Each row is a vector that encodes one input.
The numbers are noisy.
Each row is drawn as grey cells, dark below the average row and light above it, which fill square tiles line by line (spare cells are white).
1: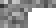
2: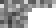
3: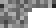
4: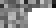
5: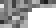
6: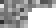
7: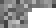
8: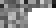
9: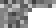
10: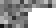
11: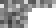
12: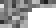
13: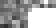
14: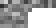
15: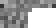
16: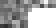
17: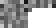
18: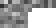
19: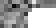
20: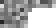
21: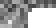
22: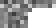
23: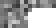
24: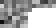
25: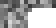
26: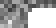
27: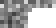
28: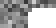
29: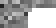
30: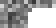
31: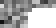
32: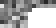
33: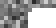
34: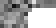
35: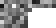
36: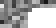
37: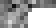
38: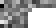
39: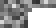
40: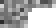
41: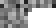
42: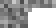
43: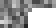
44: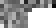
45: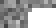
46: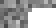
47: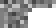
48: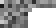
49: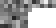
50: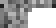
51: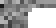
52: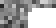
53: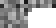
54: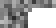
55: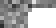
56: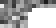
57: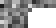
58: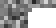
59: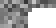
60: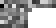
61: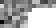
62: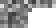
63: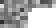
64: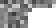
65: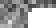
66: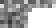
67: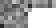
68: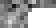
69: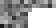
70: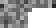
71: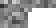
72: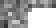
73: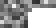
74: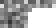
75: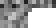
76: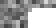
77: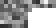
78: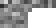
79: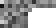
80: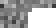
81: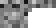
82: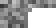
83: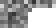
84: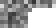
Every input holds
a point on a 7-point line, together with either a fixed value, or three true/false values.
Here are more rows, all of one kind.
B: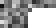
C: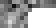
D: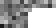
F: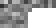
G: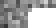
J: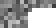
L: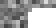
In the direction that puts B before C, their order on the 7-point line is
B, D, L, G, F, J, C.
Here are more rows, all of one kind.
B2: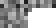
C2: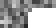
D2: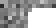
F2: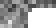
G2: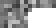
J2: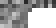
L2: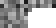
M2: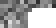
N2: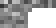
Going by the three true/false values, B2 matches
D2 and L2.
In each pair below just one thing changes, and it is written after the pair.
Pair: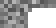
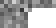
the place on the 7-point line
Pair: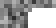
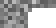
the place on the 7-point line
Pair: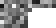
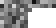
the place on the 7-point line
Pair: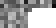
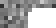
the place on the 7-point line
